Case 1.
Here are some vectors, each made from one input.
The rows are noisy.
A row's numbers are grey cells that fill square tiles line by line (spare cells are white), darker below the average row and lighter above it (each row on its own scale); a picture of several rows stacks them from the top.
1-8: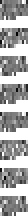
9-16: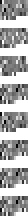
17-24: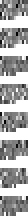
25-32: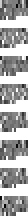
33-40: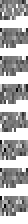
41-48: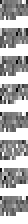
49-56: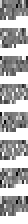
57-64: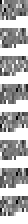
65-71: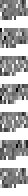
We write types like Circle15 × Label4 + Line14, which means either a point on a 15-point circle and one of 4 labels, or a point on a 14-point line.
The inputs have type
Circle6.
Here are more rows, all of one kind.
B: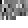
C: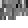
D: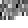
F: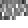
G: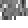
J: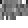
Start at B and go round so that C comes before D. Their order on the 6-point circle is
B, J, C, D, F, G.
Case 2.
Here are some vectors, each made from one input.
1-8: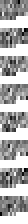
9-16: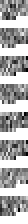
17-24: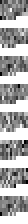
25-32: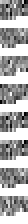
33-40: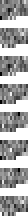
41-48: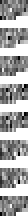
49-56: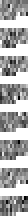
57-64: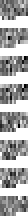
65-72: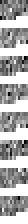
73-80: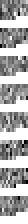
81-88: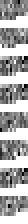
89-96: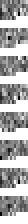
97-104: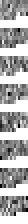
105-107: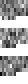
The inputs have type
Label12.
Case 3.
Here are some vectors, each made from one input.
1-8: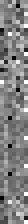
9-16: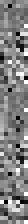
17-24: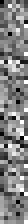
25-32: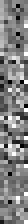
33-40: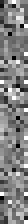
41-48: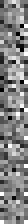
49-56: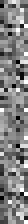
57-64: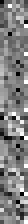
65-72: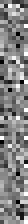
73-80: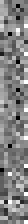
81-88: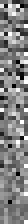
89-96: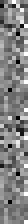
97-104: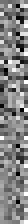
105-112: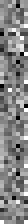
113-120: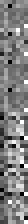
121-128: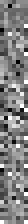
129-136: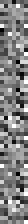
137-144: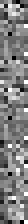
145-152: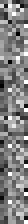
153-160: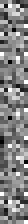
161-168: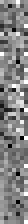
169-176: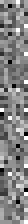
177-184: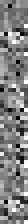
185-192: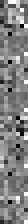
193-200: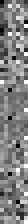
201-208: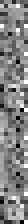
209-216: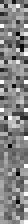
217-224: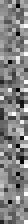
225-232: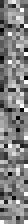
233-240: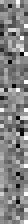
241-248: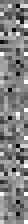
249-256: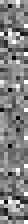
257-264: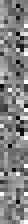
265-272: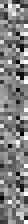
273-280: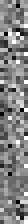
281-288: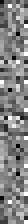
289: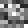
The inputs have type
Line9.
